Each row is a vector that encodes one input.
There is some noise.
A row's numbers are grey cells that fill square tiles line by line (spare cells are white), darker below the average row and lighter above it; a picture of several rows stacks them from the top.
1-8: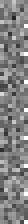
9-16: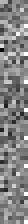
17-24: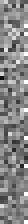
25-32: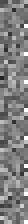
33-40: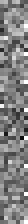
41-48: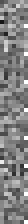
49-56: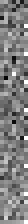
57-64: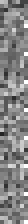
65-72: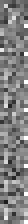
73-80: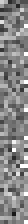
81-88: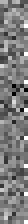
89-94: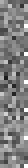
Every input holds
a node of a 13-node tree and a true/false value.
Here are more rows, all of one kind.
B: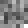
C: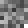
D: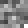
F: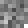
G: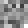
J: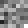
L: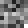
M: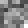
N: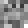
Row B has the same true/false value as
D and J.
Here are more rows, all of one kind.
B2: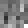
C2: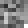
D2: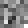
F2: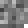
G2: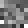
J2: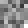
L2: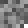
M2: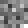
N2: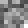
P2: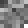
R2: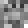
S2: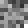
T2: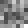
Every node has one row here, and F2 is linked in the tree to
G2, L2 and T2.
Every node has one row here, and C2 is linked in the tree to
P2.
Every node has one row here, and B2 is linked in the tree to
T2.
